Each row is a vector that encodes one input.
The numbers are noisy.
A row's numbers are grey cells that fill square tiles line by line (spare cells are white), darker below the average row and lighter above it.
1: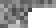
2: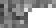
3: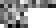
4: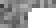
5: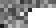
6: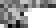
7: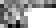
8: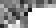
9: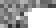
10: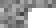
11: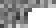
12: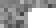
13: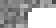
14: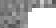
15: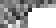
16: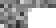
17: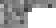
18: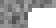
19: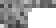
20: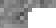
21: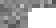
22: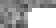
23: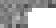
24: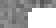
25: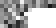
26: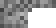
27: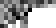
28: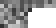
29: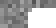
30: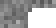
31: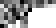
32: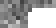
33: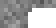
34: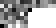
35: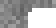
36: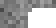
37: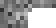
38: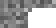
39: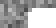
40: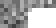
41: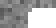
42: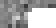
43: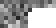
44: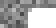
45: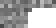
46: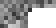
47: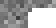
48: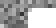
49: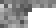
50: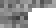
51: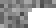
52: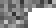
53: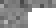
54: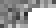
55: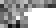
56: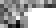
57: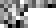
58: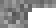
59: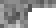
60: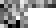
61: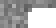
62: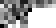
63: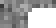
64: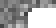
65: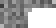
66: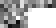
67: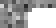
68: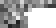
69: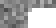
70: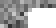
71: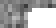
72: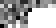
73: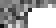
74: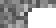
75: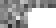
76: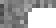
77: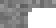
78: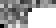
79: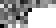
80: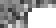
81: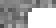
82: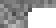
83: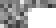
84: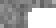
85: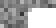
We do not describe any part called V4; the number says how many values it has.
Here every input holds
a point on a 5-point circle and a true/false value, together with either a fixed value, or two values of V4.
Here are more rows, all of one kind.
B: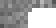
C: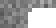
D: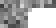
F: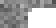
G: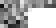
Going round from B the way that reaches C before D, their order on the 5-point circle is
B, C, G, F, D.
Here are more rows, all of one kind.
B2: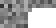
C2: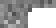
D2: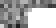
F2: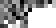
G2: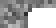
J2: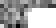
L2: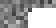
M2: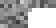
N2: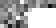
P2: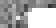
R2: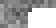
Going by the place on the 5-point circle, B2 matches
C2, F2 and P2.
